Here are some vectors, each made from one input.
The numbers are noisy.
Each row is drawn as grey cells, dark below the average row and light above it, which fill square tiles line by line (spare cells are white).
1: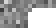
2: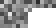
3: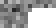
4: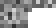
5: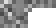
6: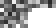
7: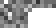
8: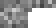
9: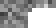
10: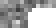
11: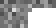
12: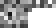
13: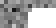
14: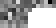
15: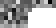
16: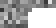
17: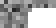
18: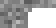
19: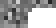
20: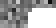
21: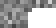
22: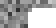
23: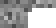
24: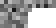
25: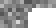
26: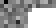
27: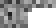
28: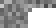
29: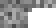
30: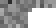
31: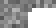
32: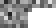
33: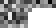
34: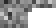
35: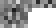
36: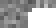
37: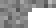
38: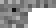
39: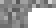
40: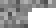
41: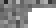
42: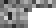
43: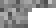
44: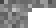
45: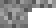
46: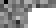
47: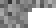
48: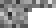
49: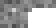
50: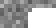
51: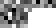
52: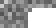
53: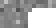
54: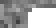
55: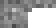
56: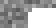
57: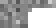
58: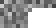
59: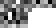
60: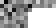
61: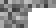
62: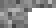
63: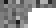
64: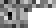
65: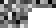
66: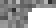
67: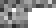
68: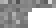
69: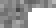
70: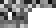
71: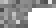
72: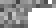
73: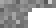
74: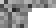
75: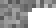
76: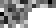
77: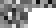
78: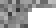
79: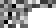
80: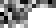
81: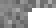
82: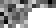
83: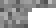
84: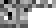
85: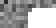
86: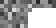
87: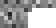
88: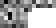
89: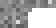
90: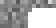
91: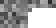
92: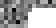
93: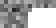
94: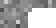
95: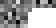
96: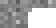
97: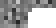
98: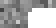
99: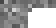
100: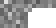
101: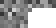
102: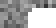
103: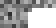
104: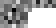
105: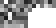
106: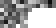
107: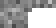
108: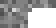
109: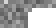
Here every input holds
a list of up to two items, each either a point on a 4-point line, or a point on a 5-point line.
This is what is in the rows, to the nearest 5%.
All of them are lists of up to two items, each either a point on a 4-point line, or a point on a 5-point line: about 5% are empty, 25% hold one and 70% two.
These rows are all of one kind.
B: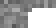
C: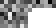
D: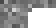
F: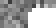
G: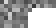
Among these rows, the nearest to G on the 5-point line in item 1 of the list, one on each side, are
B and F.
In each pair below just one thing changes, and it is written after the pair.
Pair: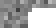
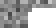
the place on the 5-point line in item 2 of the list
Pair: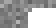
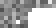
the place on the 5-point line in item 2 of the list
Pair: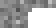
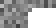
the place on the 4-point line in item 1 of the list
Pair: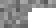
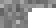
the place on the 4-point line in item 1 of the list
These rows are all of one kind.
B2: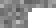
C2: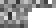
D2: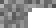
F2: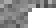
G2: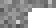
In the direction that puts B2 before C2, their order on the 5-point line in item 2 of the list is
B2, D2, G2, C2, F2.
